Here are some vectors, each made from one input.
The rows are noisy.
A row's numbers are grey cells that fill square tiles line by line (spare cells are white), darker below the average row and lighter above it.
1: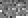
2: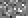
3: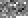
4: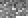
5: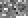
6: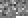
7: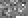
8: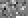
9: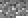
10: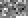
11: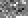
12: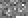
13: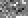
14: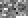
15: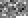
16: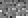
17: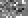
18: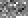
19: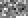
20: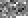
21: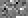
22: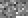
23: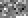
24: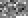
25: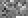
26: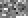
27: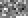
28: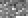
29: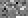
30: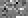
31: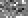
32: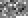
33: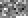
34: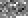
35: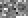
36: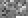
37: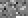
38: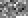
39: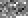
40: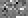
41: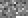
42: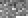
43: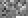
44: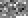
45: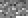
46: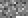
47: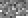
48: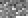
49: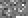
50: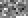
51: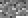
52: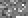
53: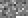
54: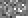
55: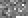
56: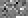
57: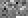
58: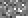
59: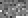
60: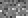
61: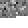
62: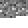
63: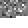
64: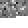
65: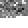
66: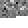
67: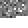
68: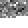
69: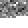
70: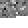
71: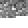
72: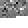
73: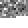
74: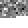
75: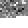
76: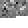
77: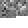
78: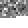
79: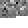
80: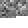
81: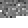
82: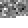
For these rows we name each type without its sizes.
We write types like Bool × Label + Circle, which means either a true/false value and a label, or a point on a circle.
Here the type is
Line + Tree.
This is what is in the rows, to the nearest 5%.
About 40% of them hold a point on a line. The rest hold a node of a tree.
